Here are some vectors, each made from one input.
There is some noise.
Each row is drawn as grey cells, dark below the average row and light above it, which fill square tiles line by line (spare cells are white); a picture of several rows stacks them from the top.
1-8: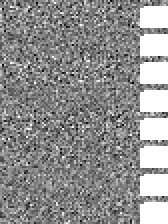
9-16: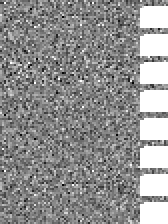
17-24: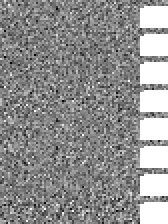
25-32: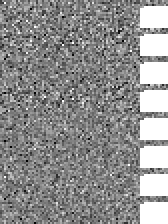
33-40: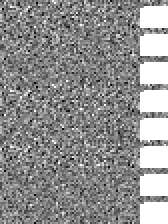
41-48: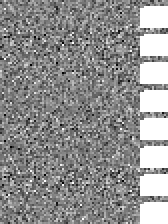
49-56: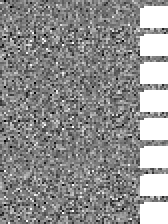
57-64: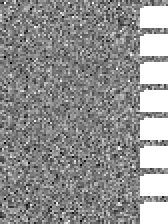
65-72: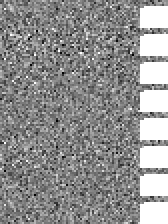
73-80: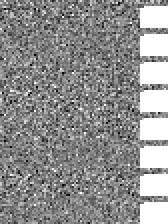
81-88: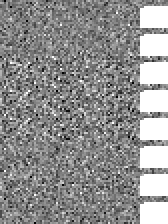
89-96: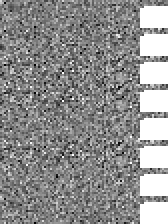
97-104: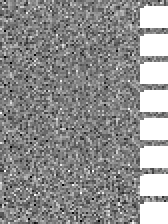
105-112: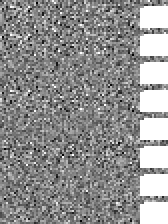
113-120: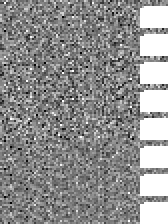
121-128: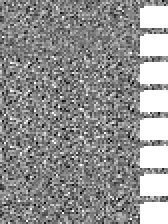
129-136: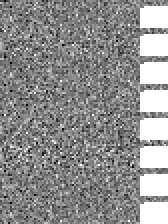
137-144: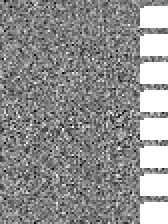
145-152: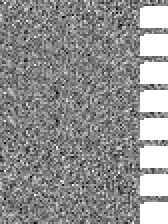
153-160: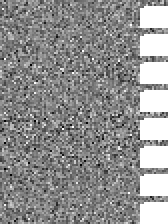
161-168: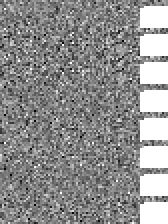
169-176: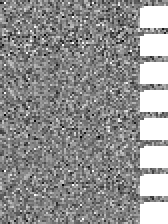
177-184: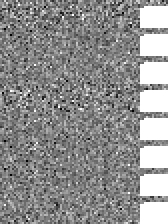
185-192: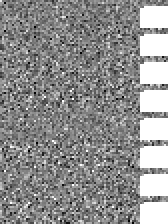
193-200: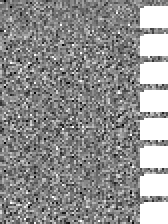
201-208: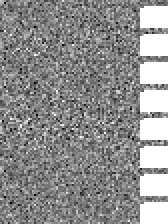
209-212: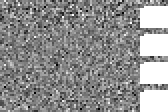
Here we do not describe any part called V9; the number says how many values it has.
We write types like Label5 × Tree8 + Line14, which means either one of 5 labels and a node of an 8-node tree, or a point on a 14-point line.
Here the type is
(Bool × Bool × Bool × Bool + Line5) × Line8 × V9.
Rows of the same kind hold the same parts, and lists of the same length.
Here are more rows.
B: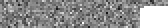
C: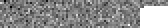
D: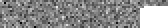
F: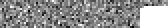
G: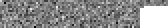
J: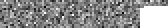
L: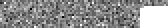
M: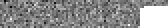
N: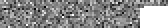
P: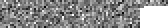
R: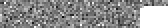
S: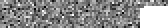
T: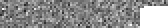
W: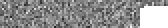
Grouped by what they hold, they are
B, C, D, F, G, J, L, M, N, P, R, T
S, W

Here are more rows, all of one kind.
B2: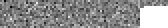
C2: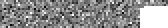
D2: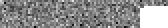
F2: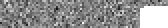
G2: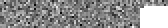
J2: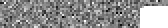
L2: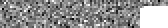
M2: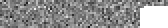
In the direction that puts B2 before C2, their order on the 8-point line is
L2, J2, F2, M2, B2, D2, G2, C2.
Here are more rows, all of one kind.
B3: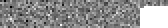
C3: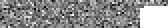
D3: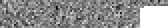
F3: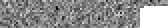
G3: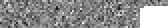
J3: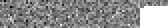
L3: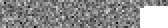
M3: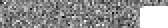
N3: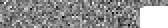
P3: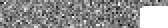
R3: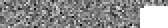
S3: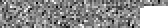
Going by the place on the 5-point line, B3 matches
D3, G3, M3 and N3.
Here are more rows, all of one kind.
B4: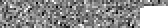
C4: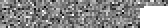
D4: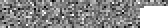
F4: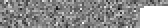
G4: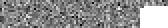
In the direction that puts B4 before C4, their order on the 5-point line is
B4, D4, G4, C4, F4.
